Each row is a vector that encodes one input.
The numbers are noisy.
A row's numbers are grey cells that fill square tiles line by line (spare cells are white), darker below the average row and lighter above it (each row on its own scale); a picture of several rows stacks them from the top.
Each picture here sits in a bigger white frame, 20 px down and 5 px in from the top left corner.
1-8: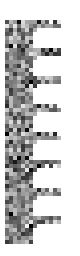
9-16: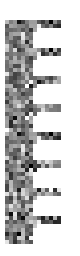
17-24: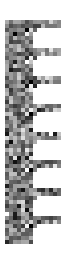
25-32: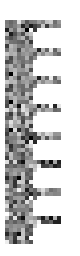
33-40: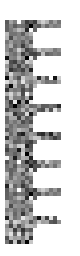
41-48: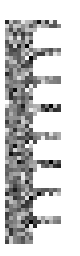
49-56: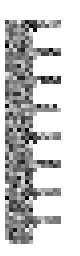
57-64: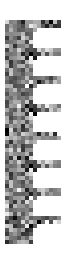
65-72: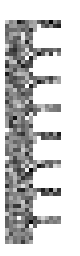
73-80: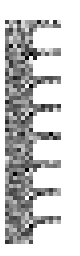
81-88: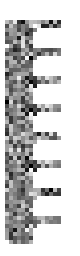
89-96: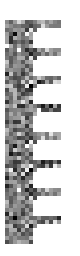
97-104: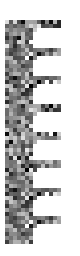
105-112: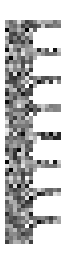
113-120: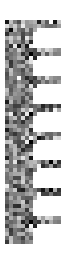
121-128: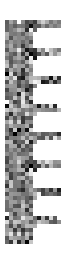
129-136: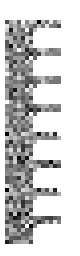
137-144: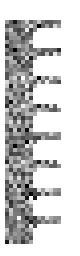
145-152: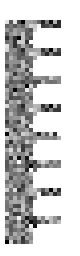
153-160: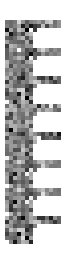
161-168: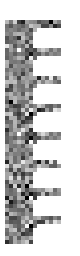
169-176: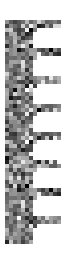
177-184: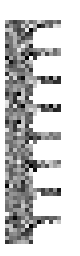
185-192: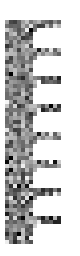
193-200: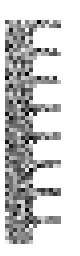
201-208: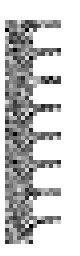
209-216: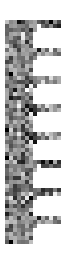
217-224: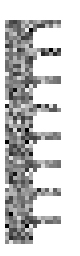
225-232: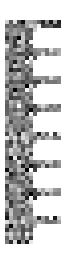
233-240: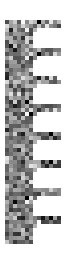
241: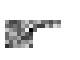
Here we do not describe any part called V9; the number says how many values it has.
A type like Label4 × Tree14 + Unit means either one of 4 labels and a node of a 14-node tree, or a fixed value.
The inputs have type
Bool × V9 + Circle11 + Line6.
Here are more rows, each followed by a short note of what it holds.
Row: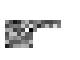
a true/false value and a value of V9
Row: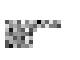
a point on a 6-point line
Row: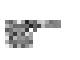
a point on an 11-point circle
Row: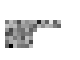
a point on a 6-point line
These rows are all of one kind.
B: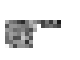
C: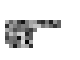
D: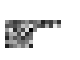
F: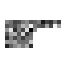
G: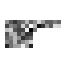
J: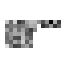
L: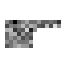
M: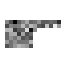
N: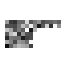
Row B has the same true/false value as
C and J.
